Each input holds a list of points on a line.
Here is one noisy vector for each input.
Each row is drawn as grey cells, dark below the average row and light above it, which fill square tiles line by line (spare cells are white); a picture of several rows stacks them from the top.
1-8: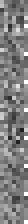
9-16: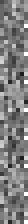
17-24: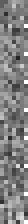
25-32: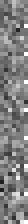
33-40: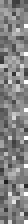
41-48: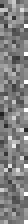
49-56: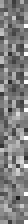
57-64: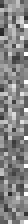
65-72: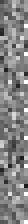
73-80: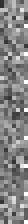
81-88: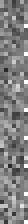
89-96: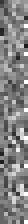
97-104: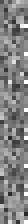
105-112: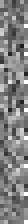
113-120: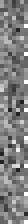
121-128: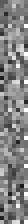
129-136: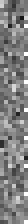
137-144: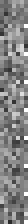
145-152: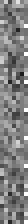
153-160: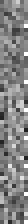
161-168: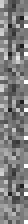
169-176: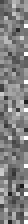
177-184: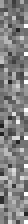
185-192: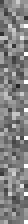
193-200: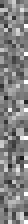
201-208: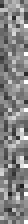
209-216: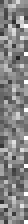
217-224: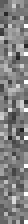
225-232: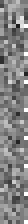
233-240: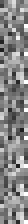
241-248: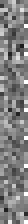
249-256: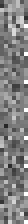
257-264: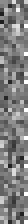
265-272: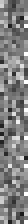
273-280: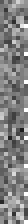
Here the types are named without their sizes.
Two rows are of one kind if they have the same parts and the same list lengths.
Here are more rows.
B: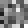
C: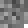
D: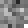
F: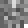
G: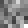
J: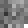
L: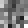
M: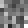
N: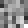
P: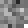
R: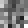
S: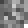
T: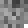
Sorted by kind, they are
B
C, D, L, M, P, R, T
F, G, J, N, S

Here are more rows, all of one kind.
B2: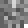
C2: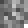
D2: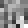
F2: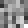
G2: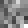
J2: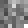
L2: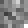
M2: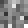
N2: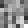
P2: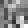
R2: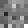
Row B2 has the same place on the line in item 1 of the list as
C2 and L2.
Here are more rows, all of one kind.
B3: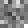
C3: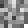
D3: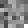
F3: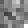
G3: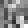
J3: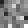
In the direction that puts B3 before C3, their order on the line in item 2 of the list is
G3, B3, F3, J3, C3, D3.
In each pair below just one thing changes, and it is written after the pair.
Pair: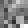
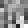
the place on the line in item 1 of the list
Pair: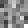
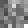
the place on the line in item 1 of the list
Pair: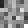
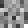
the place on the line in item 2 of the list
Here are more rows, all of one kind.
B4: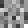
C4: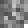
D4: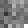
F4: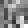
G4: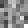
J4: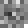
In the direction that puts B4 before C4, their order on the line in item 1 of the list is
B4, G4, F4, D4, C4, J4.
